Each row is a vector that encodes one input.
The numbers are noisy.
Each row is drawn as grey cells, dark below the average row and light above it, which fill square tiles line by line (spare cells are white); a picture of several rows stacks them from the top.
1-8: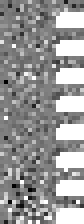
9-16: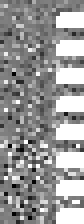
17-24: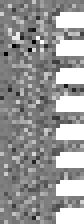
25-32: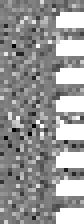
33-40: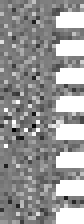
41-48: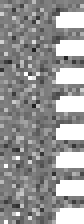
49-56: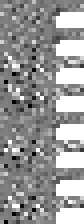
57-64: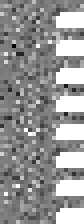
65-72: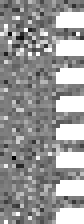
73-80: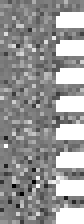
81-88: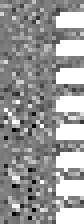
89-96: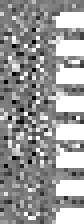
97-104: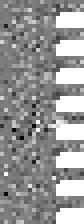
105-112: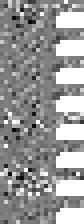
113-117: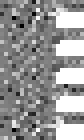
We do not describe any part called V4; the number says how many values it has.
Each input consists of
a list of up to two items, each a true/false value and a value of V4.
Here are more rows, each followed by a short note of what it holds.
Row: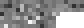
a list of one item
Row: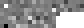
a list of two items
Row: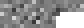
a list of two items
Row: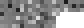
a list of one item
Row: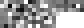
the empty list
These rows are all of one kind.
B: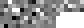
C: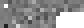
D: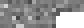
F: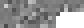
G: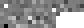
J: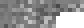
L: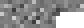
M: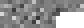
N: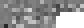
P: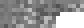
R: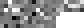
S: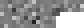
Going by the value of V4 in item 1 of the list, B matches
J, N, P and R.
